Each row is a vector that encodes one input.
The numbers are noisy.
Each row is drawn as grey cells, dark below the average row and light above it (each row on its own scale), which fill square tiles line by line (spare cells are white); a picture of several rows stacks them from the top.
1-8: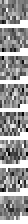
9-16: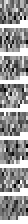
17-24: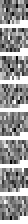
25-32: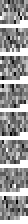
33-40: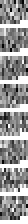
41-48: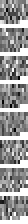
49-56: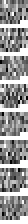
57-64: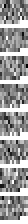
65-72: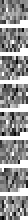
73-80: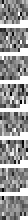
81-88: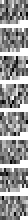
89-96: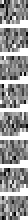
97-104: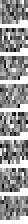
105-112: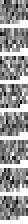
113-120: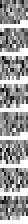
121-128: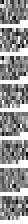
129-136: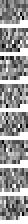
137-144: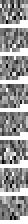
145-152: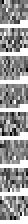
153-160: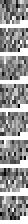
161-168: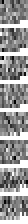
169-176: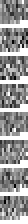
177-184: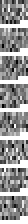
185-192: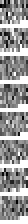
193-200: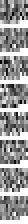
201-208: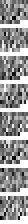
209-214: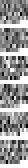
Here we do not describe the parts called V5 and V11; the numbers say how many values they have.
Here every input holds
either a point on a 7-point line and a value of V5, or a true/false value and a value of V11.
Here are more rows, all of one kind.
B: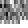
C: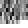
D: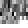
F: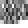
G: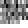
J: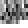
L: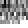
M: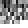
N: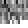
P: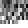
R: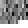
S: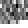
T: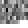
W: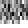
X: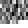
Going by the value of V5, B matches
N, S, T and X.
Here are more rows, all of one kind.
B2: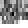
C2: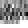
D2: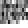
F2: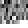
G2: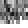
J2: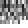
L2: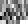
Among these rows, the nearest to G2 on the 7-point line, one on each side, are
B2 and L2.
